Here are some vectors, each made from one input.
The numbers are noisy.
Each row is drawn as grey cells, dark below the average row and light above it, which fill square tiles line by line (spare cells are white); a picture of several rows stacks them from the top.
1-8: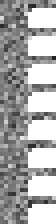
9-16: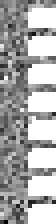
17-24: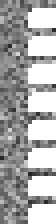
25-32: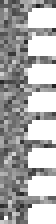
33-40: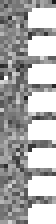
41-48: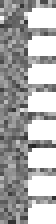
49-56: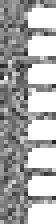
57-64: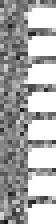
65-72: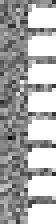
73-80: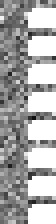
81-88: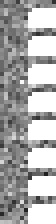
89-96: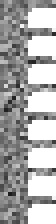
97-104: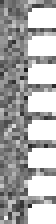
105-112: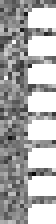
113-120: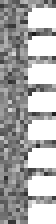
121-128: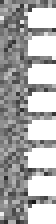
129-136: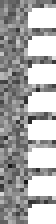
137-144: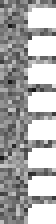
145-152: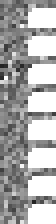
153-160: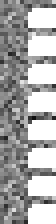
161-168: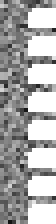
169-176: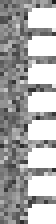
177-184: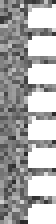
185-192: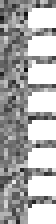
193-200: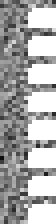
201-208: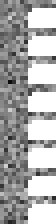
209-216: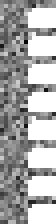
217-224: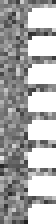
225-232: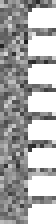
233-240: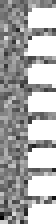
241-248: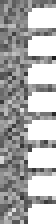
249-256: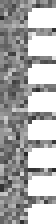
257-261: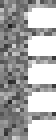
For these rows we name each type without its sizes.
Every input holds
a list of items, each a point on each of two lines.
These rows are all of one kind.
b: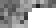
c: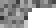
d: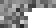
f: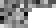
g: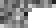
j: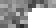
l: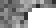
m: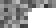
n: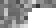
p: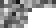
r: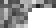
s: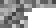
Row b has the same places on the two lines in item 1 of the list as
c, f and r.
